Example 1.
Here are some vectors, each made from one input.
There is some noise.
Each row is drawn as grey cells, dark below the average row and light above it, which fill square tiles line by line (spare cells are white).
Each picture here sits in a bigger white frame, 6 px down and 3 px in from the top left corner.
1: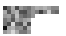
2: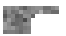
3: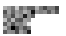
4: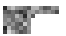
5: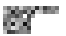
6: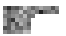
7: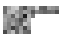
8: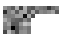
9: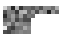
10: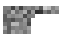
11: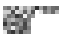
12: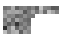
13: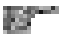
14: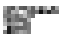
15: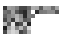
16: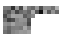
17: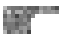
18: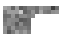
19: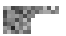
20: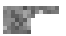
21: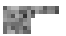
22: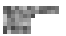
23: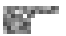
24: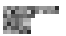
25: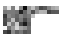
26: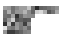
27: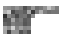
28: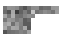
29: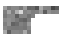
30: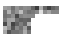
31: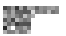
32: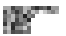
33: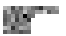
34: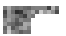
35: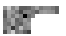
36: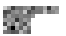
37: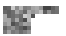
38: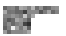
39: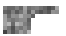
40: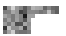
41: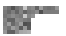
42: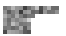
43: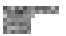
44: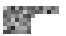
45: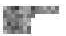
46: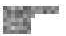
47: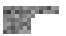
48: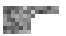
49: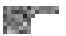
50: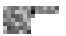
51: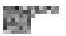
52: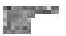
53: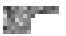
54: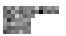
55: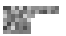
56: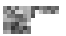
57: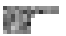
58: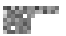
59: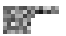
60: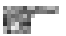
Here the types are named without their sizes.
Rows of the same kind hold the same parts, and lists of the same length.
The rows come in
3 kinds.
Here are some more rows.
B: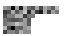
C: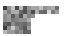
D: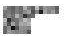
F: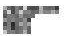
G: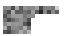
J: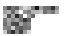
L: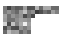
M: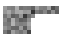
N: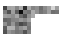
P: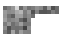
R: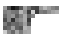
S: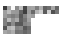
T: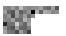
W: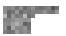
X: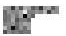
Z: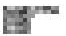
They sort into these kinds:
B, D, F, G, P, T
C, L, M, N, R, S, W, Z
J, X

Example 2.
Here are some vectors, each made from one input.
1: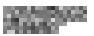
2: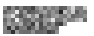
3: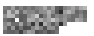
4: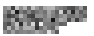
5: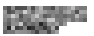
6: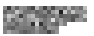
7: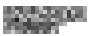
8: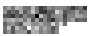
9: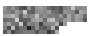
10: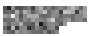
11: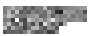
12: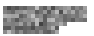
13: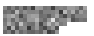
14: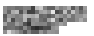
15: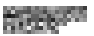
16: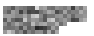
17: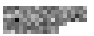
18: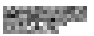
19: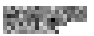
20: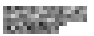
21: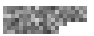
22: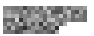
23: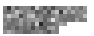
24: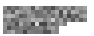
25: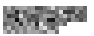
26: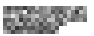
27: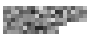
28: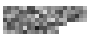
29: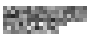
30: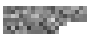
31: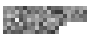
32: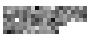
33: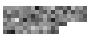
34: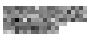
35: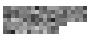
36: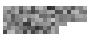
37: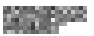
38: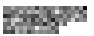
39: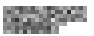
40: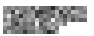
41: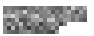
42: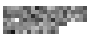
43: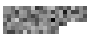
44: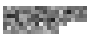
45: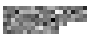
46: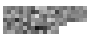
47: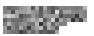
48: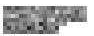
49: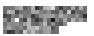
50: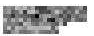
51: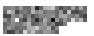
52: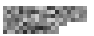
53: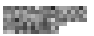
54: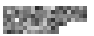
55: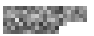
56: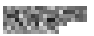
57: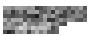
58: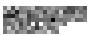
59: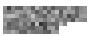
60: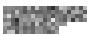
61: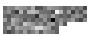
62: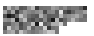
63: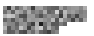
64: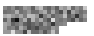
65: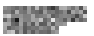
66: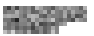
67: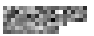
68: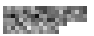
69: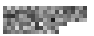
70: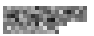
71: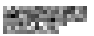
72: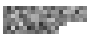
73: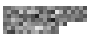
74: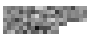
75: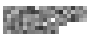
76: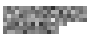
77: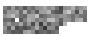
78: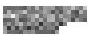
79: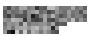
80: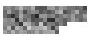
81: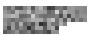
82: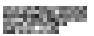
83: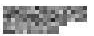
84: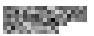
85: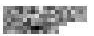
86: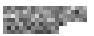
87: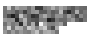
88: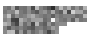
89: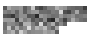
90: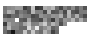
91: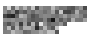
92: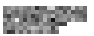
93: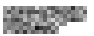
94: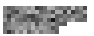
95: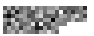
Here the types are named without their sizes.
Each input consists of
a point on a line and a true/false value.
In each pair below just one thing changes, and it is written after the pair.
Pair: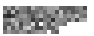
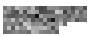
the place on the line
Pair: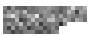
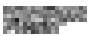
the place on the line
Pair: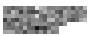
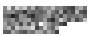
the true/false value
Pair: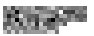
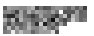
the place on the line
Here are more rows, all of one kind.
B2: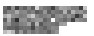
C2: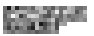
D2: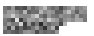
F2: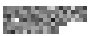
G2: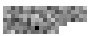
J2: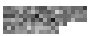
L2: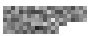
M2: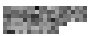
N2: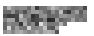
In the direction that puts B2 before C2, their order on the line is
L2, G2, N2, B2, J2, C2, M2, F2, D2.
